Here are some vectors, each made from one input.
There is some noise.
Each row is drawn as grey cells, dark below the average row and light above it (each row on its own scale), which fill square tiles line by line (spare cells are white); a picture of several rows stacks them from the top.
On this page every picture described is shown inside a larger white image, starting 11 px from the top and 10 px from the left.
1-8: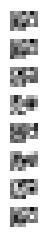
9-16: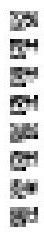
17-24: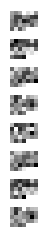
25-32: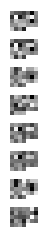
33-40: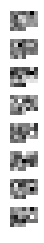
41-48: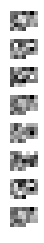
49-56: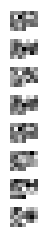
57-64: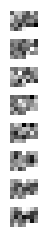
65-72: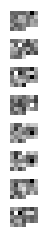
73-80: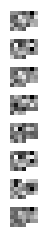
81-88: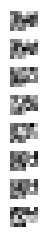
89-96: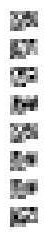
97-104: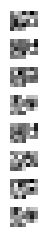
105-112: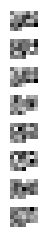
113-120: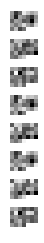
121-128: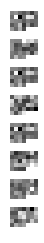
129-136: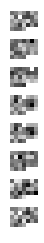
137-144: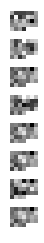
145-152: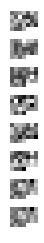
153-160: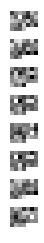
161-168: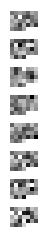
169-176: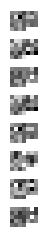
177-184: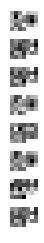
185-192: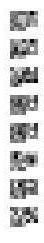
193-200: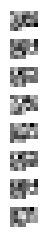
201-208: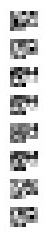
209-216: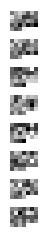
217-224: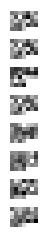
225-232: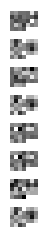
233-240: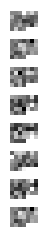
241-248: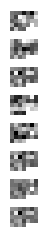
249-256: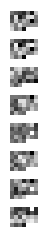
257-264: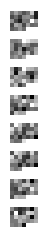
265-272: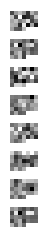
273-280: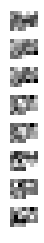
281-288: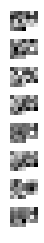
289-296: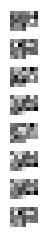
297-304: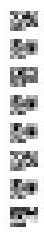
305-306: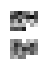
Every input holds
one of 5 labels and a true/false value.
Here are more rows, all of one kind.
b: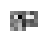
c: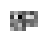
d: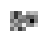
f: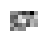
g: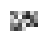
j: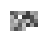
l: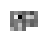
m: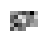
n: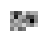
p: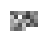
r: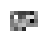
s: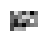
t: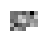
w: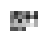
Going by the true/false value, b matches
c, l and s.
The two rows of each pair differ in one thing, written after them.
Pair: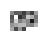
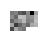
the label
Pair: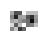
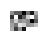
the label
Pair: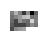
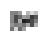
the label
